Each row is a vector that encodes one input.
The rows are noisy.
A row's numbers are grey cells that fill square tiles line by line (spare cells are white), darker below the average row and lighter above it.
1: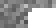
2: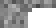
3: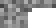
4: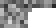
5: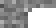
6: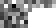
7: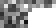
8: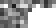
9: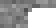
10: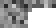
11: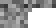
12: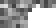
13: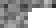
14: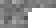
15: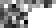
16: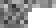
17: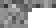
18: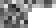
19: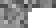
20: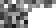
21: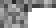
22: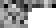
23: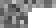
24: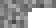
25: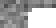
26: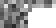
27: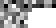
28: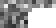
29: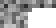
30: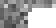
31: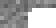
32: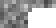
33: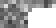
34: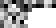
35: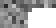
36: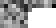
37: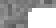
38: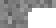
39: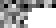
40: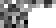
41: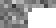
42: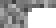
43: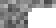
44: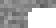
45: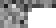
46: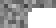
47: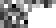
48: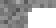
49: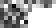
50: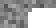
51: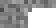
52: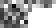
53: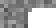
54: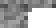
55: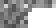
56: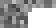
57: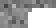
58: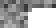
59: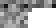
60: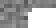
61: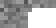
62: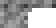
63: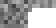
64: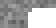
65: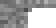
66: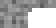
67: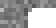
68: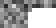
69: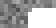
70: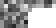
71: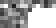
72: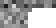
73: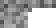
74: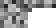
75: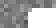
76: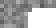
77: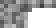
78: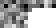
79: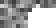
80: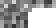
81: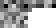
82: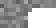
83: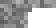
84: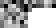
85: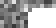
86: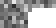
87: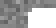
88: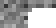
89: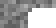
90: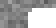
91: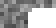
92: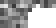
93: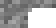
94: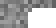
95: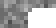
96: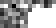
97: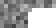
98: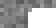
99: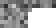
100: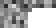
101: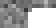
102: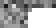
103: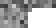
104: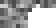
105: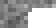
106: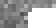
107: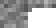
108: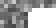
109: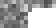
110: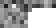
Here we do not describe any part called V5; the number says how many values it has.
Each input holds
a list of up to two items, each a point on each of two 4-point lines and a value of V5.
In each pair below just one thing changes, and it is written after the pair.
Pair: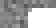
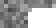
the value of V5 in item 2 of the list
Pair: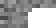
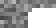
the place on one of the two 4-point lines in item 2 of the list
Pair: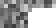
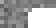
the place on one of the two 4-point lines in item 1 of the list
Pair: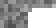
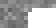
the place on one of the two 4-point lines in item 1 of the list
